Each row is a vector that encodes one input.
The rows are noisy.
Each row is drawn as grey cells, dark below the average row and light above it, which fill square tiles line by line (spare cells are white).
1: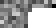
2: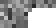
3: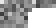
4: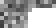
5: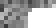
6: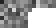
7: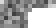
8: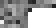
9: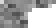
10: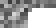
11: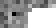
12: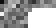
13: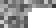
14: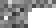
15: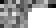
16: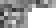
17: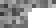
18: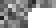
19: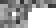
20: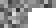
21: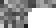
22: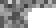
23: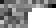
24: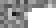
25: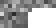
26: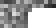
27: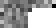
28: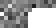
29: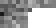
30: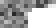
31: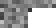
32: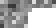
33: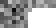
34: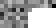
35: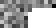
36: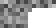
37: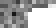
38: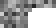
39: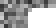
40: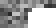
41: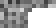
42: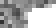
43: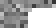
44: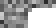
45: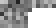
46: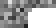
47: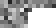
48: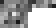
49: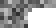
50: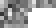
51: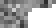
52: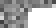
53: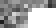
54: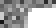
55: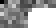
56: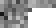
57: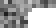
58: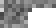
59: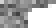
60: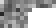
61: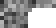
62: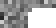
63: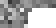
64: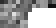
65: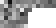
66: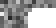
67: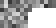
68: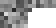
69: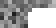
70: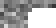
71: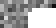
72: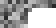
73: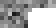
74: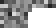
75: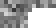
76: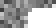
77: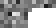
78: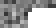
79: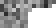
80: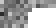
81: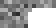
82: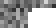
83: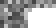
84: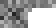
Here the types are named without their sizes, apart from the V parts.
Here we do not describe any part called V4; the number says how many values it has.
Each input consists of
a node of a tree, four true/false values and a value of V4.
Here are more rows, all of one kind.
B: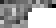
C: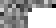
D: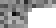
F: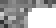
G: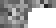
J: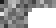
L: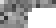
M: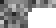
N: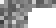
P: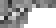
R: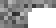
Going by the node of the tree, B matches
C, D, F and G.
